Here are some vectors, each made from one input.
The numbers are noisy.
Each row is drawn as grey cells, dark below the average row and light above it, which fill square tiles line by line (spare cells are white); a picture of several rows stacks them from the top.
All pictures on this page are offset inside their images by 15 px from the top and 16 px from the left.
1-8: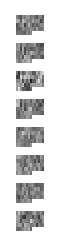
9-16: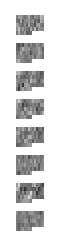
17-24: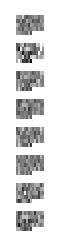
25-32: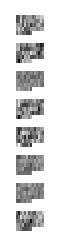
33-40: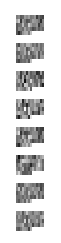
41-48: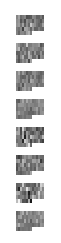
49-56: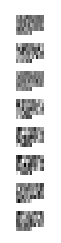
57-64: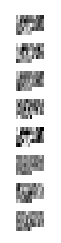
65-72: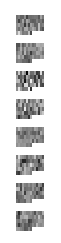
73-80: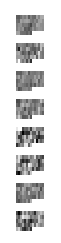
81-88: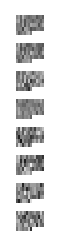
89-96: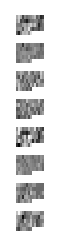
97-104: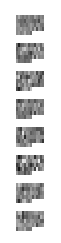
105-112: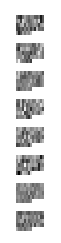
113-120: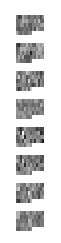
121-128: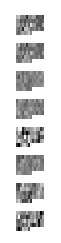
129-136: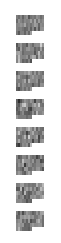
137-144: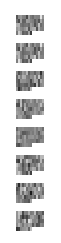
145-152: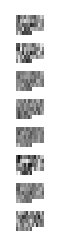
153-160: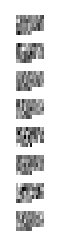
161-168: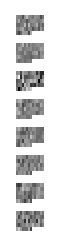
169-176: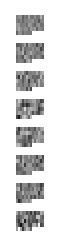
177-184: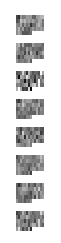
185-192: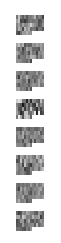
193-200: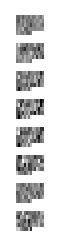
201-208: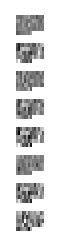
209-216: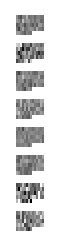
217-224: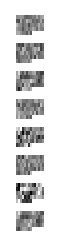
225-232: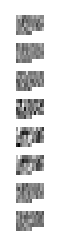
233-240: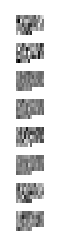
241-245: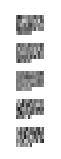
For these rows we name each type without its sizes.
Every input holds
a list of points on a circle.
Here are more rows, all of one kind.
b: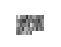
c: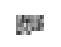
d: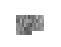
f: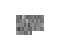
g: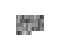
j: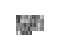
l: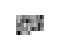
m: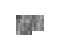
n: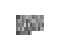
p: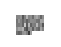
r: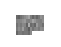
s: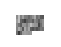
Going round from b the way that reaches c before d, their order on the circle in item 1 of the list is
b, l, c, g, p, r, j, n, m, s, d, f.
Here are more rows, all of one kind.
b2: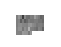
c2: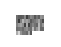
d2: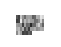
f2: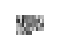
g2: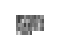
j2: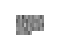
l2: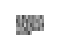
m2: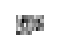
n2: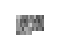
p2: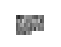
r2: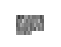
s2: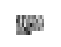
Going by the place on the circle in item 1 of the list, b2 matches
g2, j2, l2 and r2.
